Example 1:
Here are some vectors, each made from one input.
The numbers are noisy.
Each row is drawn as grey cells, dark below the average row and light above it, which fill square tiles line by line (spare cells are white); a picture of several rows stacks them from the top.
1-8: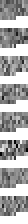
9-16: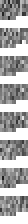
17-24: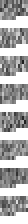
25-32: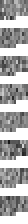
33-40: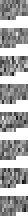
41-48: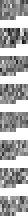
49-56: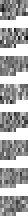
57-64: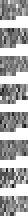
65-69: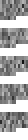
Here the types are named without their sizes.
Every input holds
either a point on a circle, or a node of a tree.
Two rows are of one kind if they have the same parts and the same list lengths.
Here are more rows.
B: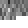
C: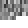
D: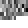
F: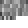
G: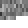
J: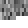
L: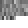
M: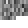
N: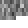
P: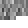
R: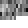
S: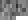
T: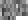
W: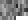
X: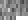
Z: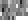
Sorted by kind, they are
B, C, F, G, L, N, R, S, W, X
D, J, M, P, T, Z

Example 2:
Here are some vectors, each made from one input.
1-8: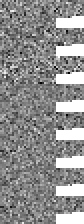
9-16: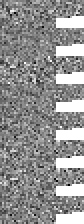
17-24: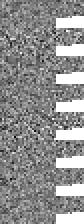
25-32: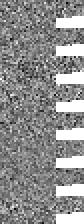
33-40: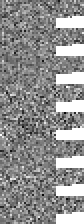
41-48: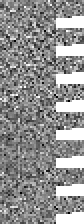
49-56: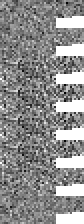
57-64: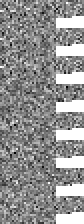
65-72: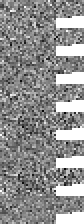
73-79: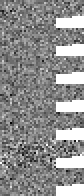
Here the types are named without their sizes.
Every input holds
either a fixed value, or a point on each of two lines, or a node of a tree.
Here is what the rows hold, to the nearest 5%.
About 10% of them hold a fixed value. About 55% of them hold a point on each of two lines. The rest hold a node of a tree.
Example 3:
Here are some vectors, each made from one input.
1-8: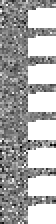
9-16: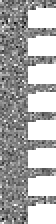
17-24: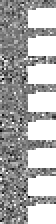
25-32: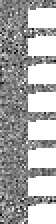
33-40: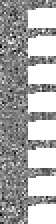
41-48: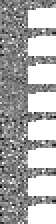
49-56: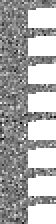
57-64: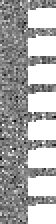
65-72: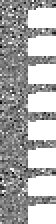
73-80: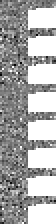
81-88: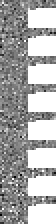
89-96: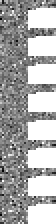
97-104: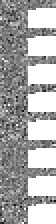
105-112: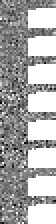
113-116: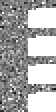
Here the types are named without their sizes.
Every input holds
either a point on a line, or a node of a tree.
